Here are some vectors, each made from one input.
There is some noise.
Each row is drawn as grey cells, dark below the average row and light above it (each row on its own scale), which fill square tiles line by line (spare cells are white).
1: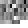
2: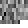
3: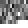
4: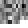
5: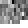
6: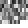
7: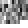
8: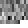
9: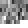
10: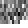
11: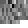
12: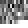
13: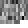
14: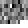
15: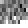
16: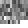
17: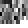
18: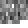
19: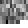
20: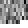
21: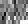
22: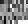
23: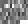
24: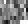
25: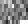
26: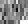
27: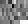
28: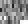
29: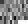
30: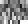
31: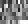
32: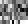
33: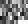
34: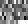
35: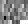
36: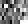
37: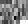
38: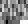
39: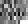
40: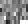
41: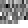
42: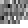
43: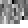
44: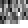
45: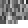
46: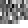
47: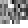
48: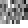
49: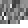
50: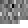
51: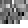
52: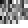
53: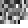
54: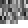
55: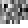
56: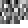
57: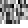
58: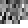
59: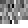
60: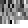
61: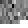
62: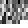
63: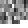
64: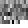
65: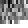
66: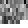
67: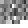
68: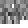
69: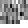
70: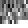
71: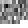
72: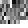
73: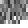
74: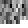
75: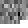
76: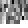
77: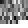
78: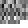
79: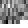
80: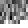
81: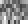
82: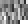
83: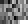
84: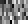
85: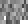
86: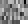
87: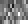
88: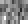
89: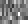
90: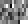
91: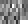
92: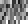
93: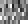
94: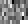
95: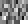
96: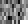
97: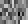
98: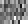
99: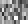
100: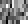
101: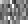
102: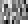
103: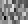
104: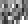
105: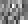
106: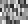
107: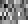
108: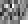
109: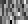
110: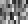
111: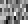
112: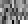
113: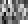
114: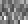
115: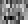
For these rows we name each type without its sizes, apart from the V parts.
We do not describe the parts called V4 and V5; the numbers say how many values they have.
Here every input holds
either a point on each of two lines and a value of V4, or a list of items, each a true/false value and a value of V5.
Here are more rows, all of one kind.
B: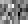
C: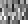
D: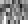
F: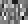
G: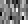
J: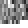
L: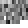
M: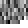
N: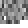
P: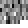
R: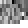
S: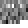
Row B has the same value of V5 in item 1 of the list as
F, J, L and S.
